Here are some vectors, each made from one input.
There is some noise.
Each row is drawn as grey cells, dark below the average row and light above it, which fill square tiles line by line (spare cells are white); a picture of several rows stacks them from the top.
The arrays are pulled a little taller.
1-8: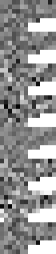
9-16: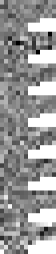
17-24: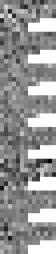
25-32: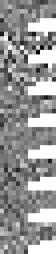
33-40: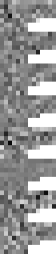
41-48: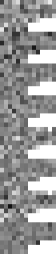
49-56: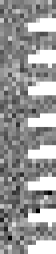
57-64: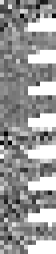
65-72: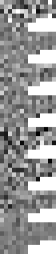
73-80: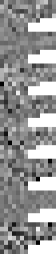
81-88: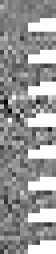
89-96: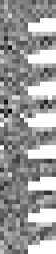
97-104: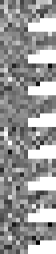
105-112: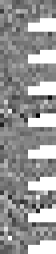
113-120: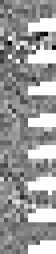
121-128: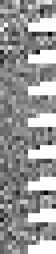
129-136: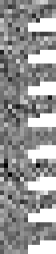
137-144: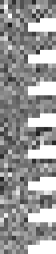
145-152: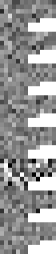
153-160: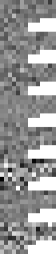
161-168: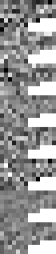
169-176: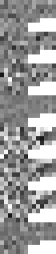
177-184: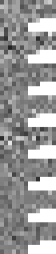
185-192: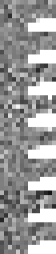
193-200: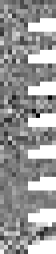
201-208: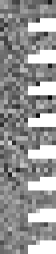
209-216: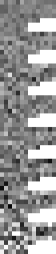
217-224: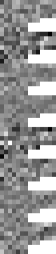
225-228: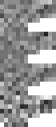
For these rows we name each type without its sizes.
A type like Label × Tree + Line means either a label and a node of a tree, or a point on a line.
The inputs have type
Circle × Line × Tree × (Tree × Tree × (Tree + Unit) + Unit).
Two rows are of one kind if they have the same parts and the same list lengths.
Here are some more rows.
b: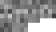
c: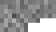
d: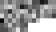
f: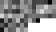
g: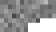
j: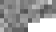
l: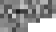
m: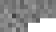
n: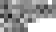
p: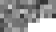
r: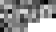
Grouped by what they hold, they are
b, j, n, r
c, g, m
d, f, l, p

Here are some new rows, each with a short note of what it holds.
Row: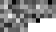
a point on a circle, a point on a line and a node of each of three trees
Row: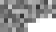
a point on a circle, a point on a line and a node of each of three trees
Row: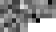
a point on a circle, a point on a line and a node of each of four trees
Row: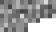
a point on a circle, a point on a line and a node of a tree
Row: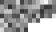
a point on a circle, a point on a line and a node of a tree
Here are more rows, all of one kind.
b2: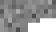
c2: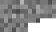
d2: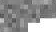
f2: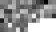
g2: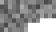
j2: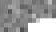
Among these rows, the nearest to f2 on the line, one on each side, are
c2 and g2.
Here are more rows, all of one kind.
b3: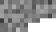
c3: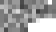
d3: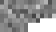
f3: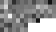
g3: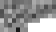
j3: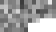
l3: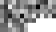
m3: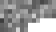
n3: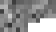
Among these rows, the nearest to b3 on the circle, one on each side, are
d3 and f3.
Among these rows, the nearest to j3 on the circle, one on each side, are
f3 and m3.
